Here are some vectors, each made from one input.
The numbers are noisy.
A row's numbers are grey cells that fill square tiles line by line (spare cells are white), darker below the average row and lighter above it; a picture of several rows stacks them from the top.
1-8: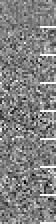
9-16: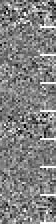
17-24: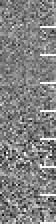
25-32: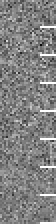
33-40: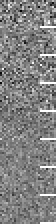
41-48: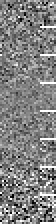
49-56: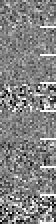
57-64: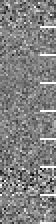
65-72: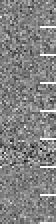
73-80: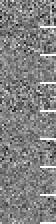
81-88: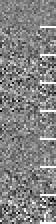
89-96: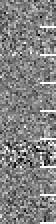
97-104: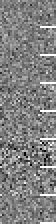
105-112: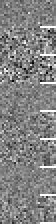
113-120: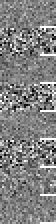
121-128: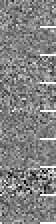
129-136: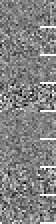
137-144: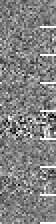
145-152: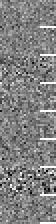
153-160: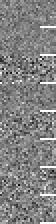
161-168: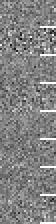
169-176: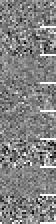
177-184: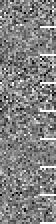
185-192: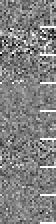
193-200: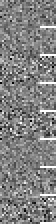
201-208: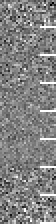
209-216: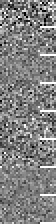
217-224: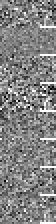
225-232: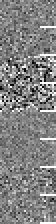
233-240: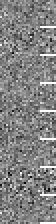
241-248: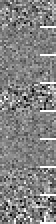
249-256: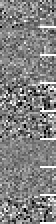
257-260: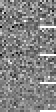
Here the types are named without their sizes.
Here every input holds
either a point on a circle and a label, or a point on a line.
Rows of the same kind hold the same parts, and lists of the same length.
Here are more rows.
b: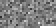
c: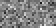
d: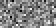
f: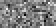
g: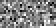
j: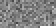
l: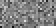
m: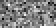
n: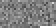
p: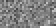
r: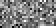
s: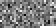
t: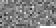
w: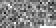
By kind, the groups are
b, m, n, s, t
c, d, f, g, j, l, p, r, w

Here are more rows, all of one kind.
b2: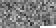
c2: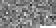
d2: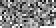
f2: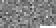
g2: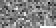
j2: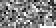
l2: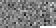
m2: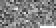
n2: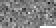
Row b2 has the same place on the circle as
c2, d2 and f2.
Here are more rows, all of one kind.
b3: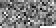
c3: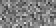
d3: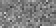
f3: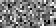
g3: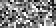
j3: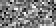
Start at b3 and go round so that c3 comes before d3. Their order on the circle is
b3, f3, g3, j3, c3, d3.
